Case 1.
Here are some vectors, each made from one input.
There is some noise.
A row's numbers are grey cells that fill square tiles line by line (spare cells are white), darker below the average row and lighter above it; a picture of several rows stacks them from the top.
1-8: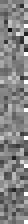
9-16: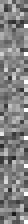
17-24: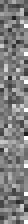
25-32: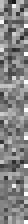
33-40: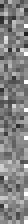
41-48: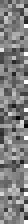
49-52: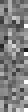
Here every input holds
a point on an 11-point line.
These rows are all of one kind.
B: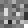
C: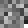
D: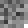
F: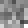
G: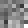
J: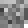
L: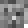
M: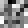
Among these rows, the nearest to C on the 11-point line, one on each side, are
F and L.
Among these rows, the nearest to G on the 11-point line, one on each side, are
D and F.
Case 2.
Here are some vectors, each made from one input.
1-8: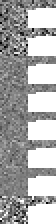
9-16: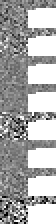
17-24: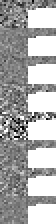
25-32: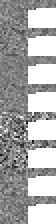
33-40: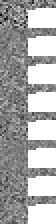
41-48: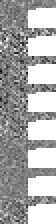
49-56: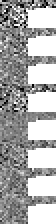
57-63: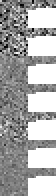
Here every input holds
a point on a 13-point line.
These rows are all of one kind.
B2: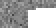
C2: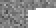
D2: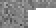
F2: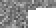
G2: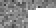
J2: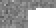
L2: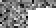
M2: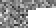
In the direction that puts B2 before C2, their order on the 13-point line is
B2, D2, C2, J2, F2, L2, M2, G2.
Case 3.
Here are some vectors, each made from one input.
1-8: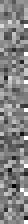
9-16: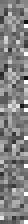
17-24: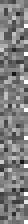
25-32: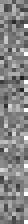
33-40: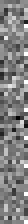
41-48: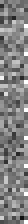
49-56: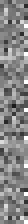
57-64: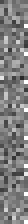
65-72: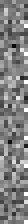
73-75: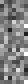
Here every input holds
a point on an 11-point line.
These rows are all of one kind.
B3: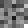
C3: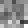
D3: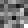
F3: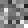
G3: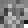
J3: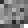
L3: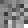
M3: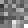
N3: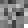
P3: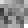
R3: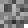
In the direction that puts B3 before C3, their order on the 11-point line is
P3, F3, M3, D3, B3, L3, C3, G3, N3, J3, R3.
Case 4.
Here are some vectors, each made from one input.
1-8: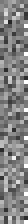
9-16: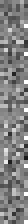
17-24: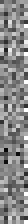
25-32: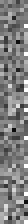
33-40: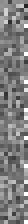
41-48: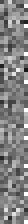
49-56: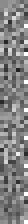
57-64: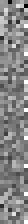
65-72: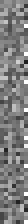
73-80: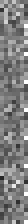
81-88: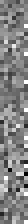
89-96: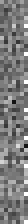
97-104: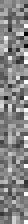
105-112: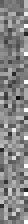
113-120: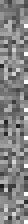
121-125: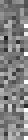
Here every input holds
a point on a 10-point line.
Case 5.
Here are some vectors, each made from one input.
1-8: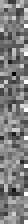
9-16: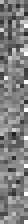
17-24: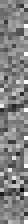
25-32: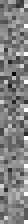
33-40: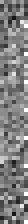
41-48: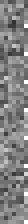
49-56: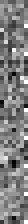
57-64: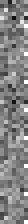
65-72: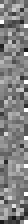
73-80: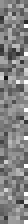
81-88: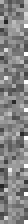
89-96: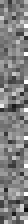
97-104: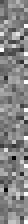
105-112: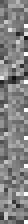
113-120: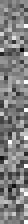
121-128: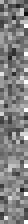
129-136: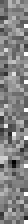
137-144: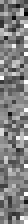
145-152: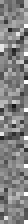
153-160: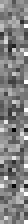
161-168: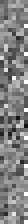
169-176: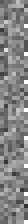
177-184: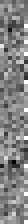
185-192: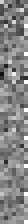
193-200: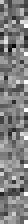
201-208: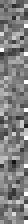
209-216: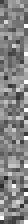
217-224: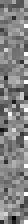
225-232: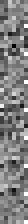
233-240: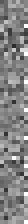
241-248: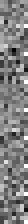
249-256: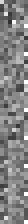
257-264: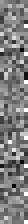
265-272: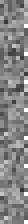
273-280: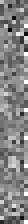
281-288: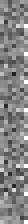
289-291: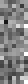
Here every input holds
a point on a 15-point line.
